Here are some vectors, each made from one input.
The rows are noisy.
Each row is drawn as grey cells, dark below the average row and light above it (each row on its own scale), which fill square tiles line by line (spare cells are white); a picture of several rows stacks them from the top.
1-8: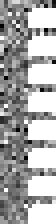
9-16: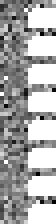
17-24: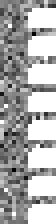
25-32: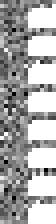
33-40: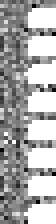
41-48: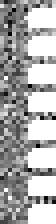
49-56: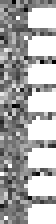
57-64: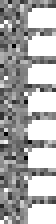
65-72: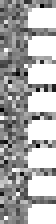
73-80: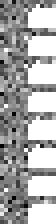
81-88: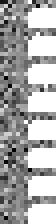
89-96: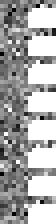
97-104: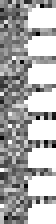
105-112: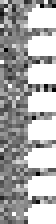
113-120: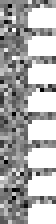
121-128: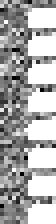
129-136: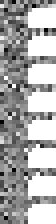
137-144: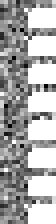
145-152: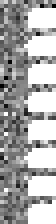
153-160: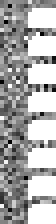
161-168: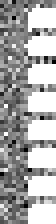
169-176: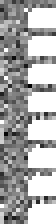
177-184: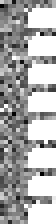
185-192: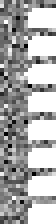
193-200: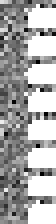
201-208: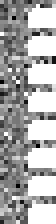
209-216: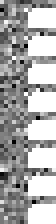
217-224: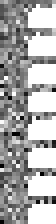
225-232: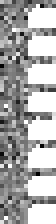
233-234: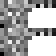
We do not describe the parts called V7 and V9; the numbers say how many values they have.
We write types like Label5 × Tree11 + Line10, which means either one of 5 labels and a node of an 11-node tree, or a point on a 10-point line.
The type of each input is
(Bool × Line5 + V7) × V9 + Circle8.
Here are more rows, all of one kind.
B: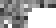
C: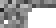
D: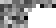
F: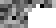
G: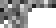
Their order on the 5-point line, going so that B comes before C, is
G, B, C, F, D.
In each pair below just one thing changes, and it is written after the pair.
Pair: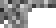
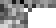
the true/false value
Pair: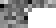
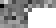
the place on the 5-point line
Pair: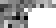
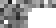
the true/false value
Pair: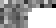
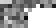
the true/false value
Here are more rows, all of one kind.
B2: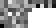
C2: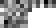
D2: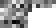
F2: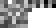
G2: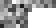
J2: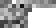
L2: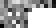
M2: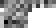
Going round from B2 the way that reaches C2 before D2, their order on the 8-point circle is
B2, F2, C2, M2, D2, J2, G2, L2.
